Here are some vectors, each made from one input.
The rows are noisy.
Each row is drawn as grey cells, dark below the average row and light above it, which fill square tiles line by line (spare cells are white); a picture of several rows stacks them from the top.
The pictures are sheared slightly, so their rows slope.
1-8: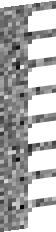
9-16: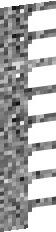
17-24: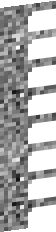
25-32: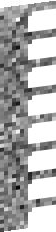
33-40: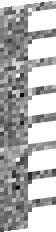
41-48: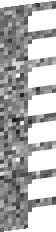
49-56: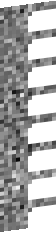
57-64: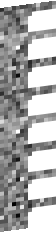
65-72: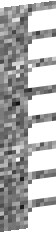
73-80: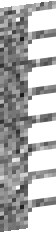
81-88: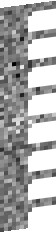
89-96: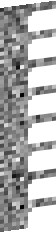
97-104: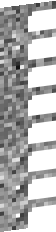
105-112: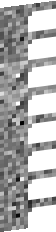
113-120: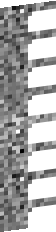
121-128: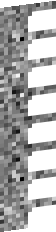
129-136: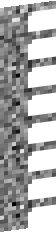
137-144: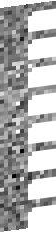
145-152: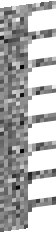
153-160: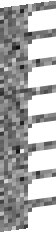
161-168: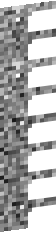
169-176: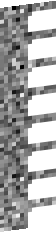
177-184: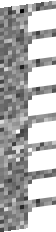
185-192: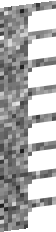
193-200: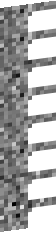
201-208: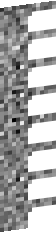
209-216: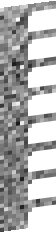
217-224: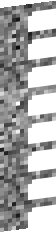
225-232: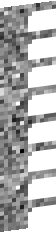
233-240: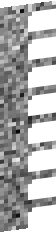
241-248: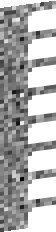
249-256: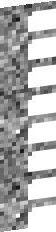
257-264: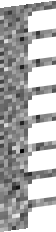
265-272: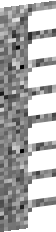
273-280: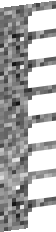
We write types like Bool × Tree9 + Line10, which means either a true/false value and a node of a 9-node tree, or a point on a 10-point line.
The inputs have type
Bool × Circle13.
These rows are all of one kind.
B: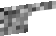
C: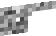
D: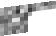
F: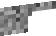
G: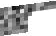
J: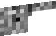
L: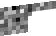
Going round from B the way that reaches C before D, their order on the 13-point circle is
B, G, L, J, F, C, D.
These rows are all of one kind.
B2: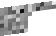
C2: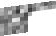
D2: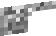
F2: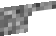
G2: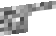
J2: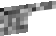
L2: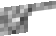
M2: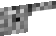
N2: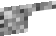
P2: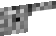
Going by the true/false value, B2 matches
D2, G2 and J2.
